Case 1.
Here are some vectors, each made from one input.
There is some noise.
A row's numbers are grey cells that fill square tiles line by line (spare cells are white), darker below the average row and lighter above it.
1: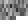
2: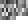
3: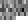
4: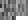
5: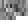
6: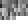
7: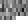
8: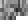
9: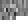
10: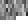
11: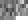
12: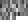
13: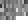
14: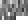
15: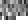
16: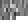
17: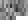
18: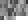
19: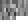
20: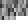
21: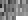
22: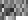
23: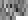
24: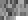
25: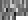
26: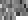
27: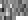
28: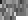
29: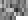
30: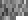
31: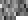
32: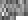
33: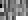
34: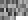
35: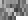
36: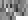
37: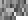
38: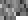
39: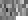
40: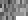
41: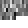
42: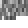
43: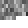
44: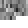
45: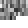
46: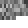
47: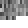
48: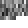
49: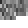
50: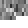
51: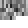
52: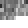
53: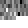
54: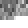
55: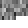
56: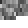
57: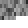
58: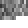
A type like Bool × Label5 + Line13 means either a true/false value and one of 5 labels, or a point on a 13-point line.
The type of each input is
Line5 + Line7.
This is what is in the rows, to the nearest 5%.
About 45% of them hold a point on a 5-point line. The rest hold a point on a 7-point line.
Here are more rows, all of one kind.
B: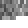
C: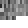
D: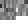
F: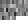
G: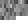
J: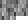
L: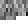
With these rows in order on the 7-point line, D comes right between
C and G.
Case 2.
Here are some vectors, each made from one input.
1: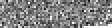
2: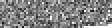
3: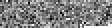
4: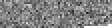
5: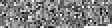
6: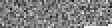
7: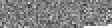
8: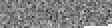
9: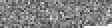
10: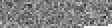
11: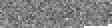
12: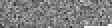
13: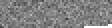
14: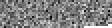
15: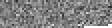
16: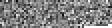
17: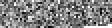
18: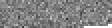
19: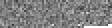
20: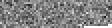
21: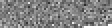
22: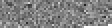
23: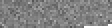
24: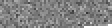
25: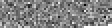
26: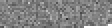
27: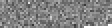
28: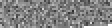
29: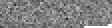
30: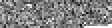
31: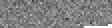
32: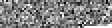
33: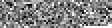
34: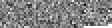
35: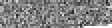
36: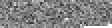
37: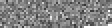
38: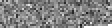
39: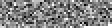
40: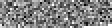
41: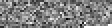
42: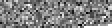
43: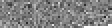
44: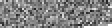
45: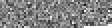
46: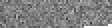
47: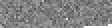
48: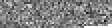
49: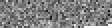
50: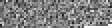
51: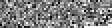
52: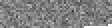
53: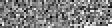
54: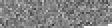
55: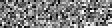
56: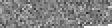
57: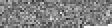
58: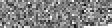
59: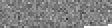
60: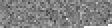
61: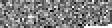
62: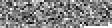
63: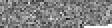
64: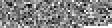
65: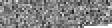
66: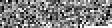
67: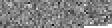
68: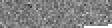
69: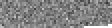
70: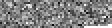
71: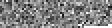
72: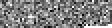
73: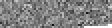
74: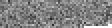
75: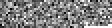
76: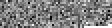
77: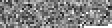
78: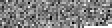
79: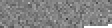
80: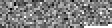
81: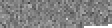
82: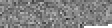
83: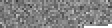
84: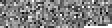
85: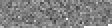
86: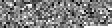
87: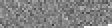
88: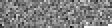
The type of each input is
List2(Line5).
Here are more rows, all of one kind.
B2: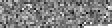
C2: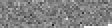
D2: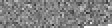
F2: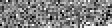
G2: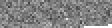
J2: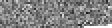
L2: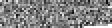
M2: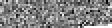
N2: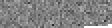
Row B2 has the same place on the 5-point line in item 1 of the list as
G2 and L2.
